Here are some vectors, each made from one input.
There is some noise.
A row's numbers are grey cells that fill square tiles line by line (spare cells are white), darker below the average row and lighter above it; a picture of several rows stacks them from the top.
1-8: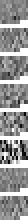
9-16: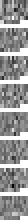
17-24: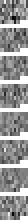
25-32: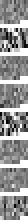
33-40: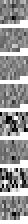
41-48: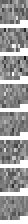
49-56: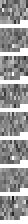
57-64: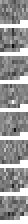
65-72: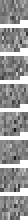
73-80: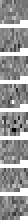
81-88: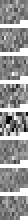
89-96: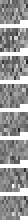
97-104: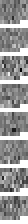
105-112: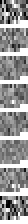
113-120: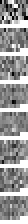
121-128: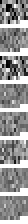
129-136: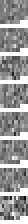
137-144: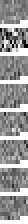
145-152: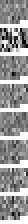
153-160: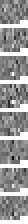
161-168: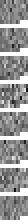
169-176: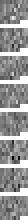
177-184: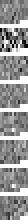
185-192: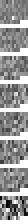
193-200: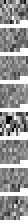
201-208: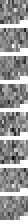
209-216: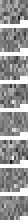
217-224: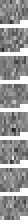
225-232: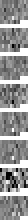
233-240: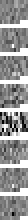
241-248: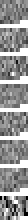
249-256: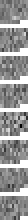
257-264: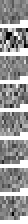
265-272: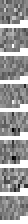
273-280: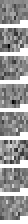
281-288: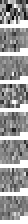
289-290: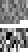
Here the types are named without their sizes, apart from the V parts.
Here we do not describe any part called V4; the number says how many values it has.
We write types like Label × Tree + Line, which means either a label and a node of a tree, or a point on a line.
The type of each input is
Bool × Circle × List(V4) + Line.
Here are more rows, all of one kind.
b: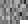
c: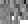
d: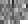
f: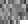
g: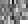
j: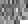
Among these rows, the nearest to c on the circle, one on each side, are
b and f.
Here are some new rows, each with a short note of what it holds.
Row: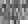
a point on a circle and a true/false value, together with a list of two items
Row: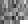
a point on a circle and a true/false value, together with a list of two items
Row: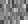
a point on a circle and a true/false value, together with the empty list
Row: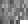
a point on a circle and a true/false value, together with a list of three items
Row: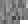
a point on a circle and a true/false value, together with a list of two items
